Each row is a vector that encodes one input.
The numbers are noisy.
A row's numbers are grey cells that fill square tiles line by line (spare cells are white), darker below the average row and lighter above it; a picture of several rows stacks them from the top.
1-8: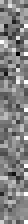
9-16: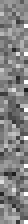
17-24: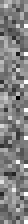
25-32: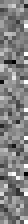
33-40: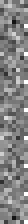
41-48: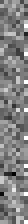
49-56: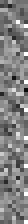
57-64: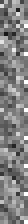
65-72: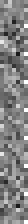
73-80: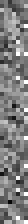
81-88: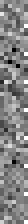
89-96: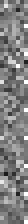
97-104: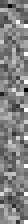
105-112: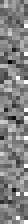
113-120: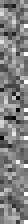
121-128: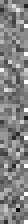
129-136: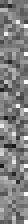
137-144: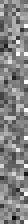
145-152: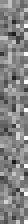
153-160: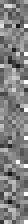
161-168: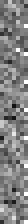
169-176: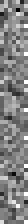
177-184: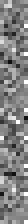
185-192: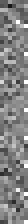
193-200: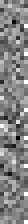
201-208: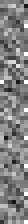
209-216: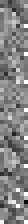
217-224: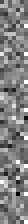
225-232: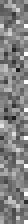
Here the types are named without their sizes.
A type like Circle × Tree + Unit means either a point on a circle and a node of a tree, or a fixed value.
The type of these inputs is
(Bool × Bool × Bool + Unit) × Label.
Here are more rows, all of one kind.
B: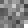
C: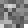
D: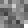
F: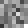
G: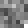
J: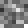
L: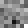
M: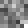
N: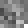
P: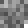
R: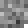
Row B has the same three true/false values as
C and F.
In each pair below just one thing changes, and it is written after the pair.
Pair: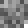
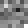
the label
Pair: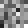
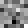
the label
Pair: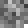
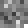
one of the three true/false values
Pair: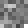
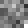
the label
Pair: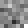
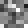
the label
